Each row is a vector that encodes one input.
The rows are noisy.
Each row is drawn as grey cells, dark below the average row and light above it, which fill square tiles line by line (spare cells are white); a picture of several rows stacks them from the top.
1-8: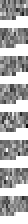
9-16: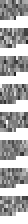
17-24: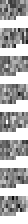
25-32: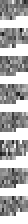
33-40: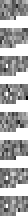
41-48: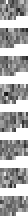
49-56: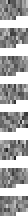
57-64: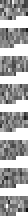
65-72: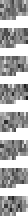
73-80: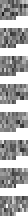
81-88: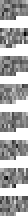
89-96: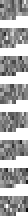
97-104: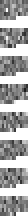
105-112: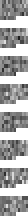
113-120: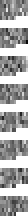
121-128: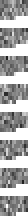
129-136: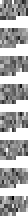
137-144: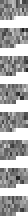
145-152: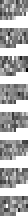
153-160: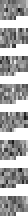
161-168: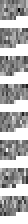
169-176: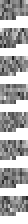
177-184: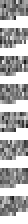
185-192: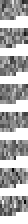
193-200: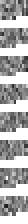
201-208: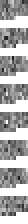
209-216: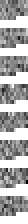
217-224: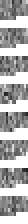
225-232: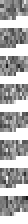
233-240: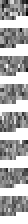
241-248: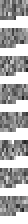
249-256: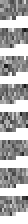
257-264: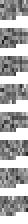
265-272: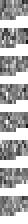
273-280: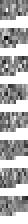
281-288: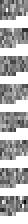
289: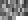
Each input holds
either a node of an 11-node tree, or a list of up to two points on a 5-point line.
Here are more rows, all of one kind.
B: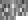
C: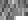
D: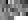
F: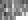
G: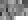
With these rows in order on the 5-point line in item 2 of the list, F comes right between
C and D.
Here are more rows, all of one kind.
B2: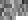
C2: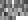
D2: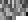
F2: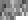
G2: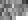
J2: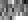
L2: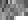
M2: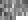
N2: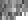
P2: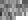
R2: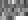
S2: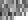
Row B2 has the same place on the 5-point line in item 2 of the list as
G2 and J2.
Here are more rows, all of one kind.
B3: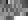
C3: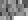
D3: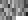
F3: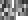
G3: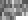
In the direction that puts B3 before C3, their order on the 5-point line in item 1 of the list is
D3, B3, C3, G3, F3.
